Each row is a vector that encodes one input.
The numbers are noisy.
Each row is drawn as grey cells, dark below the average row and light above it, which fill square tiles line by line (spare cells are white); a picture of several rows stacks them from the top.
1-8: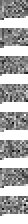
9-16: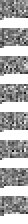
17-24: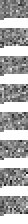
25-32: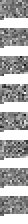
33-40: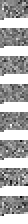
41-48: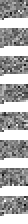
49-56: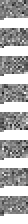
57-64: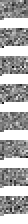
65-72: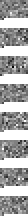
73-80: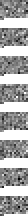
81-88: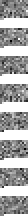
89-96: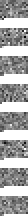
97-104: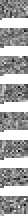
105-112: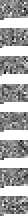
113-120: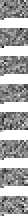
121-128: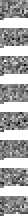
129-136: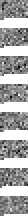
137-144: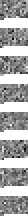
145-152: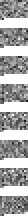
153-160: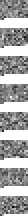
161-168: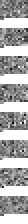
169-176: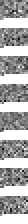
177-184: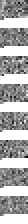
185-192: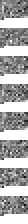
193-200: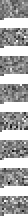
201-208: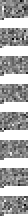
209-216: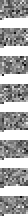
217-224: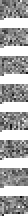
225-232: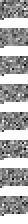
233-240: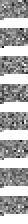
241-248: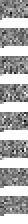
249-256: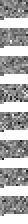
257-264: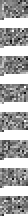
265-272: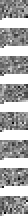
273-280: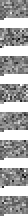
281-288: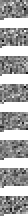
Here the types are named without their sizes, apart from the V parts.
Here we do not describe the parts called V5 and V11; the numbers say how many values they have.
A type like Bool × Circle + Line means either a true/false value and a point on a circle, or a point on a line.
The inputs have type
(Line + V5) × (Line × V11 + Tree).
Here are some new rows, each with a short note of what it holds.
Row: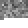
a point on each of two lines and a value of V11
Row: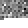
a point on a line and a node of a tree
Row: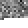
a point on a line and a node of a tree
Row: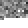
a point on a line and a node of a tree
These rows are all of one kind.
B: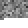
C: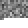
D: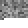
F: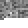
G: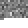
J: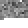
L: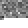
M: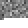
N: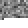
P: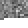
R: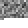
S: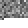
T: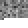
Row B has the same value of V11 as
D, F, J and T.
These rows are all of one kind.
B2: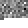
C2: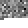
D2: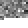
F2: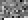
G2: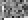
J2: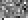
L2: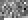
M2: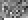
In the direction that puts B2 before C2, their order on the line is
D2, M2, B2, L2, C2, F2, J2, G2.
